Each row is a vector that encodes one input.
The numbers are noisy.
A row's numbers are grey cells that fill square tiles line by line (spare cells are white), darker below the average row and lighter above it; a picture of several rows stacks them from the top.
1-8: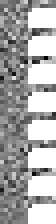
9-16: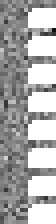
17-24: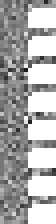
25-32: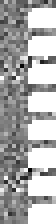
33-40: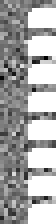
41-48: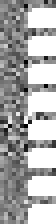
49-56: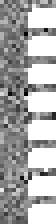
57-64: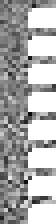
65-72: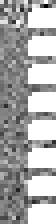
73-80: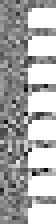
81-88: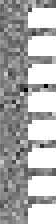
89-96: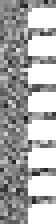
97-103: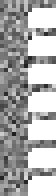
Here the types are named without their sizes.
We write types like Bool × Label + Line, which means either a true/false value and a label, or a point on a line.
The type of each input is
(Circle + Line) × Line.
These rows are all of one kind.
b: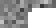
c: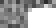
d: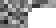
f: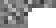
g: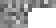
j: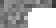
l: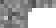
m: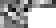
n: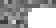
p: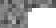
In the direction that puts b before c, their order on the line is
m, n, j, p, f, b, c, d, l, g.
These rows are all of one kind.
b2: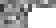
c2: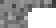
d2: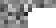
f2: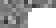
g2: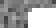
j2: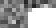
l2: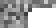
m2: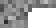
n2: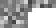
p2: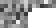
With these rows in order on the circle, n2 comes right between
c2 and j2.
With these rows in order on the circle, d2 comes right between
c2 and p2.
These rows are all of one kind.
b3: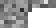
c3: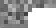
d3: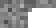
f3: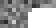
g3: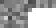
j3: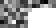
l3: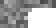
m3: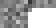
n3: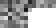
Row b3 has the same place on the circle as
g3 and m3.
